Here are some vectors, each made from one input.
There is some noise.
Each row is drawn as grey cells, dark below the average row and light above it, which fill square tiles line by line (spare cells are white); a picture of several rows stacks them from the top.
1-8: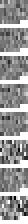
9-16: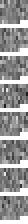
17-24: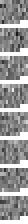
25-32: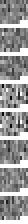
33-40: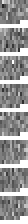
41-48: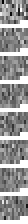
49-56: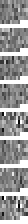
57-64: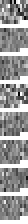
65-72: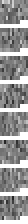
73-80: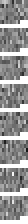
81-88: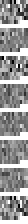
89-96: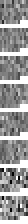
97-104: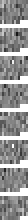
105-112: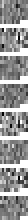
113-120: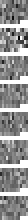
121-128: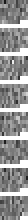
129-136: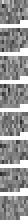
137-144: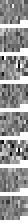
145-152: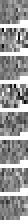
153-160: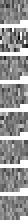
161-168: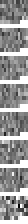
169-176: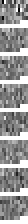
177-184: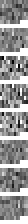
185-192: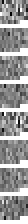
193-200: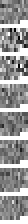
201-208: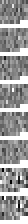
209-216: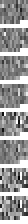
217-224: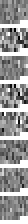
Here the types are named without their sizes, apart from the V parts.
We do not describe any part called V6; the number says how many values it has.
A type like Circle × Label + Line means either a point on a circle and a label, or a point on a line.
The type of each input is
(Bool × Label + Circle) × Circle + V6.
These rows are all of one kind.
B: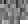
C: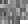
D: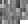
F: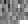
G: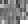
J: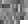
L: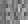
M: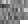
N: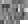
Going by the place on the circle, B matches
C, D and G.
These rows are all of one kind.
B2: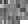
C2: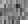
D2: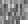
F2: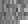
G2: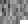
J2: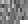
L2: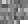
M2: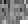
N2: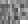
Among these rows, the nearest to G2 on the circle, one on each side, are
F2 and M2.
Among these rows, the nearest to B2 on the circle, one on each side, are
C2 and M2.
